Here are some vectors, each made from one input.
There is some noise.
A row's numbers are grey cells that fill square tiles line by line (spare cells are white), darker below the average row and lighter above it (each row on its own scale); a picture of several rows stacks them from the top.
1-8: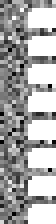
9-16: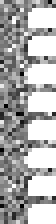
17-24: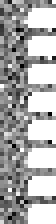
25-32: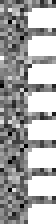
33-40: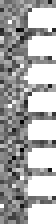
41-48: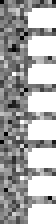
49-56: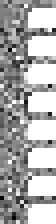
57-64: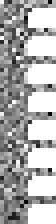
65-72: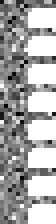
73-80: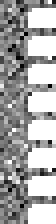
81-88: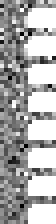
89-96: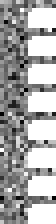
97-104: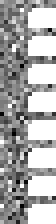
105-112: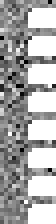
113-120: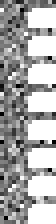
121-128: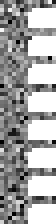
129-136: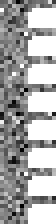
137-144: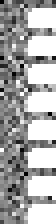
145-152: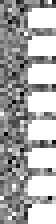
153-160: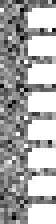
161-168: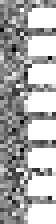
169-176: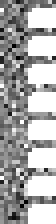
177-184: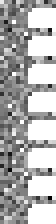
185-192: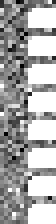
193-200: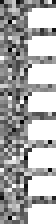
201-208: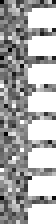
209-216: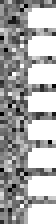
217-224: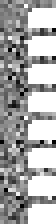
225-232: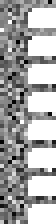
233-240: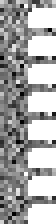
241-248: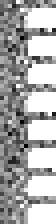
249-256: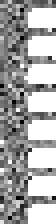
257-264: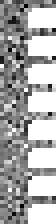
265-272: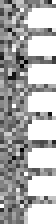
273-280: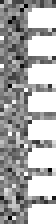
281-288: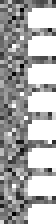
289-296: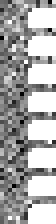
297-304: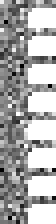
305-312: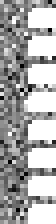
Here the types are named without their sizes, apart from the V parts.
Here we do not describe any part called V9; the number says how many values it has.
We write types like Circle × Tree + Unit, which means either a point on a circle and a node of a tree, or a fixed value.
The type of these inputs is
(Bool × Bool × Bool + Unit) × Label × V9.
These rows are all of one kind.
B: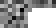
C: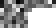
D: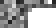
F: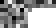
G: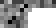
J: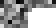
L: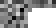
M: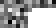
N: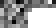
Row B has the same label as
F and L.
